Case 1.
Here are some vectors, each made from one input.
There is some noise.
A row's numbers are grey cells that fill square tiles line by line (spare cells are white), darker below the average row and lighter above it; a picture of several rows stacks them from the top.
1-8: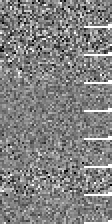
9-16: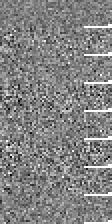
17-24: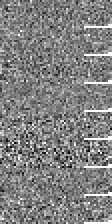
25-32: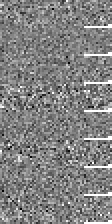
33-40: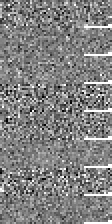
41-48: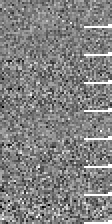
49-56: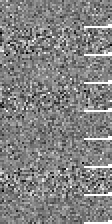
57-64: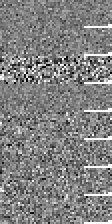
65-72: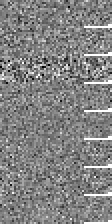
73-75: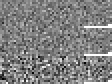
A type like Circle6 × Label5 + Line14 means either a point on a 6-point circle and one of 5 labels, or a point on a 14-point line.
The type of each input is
Line7 + Line9.
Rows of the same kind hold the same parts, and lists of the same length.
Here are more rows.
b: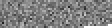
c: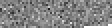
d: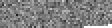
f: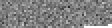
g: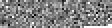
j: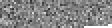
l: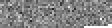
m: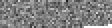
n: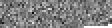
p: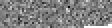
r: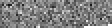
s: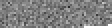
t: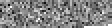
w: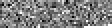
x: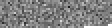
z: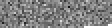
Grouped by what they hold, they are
b, d, f, m, n, p, r, s, w, x, z
c, g, j, l, t

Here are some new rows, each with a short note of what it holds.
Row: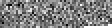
a point on a 7-point line
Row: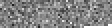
a point on a 9-point line
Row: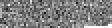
a point on a 7-point line
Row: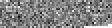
a point on a 9-point line
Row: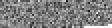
a point on a 7-point line
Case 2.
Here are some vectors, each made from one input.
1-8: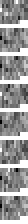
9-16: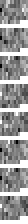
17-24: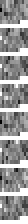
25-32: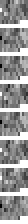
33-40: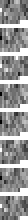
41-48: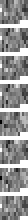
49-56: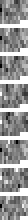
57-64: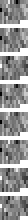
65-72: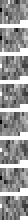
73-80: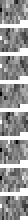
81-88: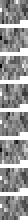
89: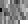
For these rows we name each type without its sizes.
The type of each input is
Bool × (Circle + Unit).
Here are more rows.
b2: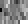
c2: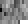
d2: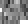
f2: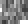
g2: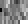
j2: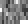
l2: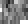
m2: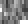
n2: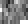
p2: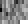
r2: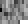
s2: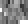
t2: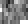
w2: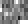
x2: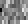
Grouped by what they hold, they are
b2, c2, d2, f2, g2, j2, l2, m2, n2, p2, r2, s2, t2
w2, x2

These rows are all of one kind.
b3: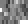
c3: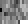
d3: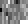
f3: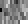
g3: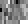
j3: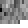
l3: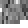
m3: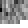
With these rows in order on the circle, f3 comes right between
c3 and g3.
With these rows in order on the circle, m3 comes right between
b3 and l3.
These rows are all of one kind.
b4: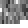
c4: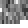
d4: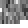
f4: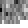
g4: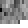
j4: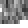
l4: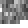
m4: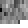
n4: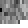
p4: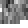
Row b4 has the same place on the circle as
c4, d4, g4 and m4.
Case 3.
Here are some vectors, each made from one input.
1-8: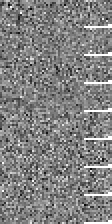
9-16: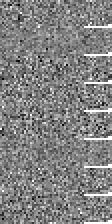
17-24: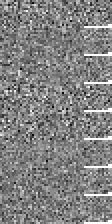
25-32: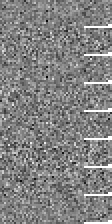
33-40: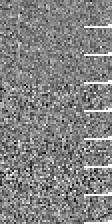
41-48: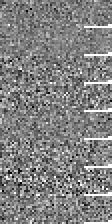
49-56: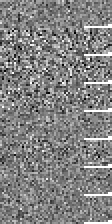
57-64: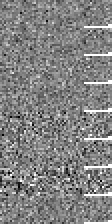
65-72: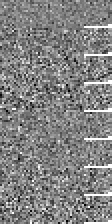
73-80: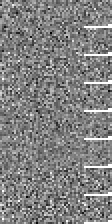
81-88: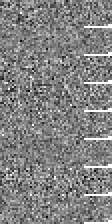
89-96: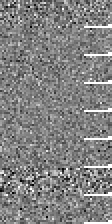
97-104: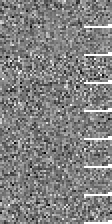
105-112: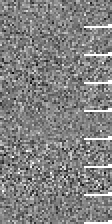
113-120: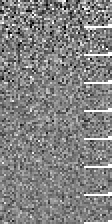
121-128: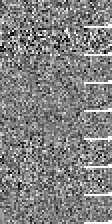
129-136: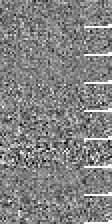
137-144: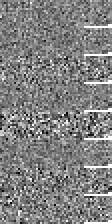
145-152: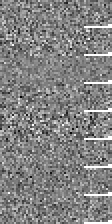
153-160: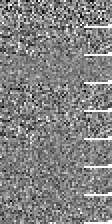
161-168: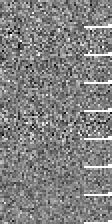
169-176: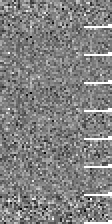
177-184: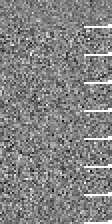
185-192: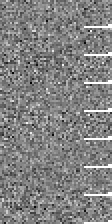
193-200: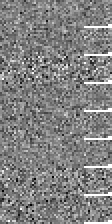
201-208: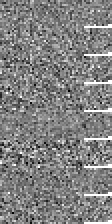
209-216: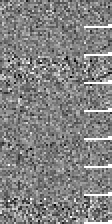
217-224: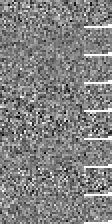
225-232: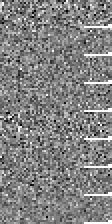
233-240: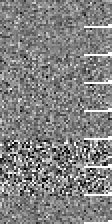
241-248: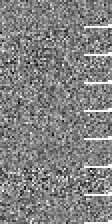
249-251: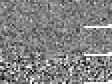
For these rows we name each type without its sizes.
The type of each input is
Circle + Line.
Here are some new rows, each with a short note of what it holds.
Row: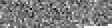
a point on a line
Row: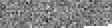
a point on a circle
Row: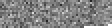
a point on a circle
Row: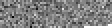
a point on a line
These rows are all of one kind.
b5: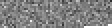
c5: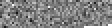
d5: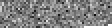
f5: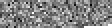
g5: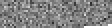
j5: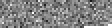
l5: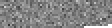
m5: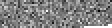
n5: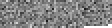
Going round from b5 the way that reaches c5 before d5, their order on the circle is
b5, g5, l5, f5, j5, n5, c5, d5, m5.
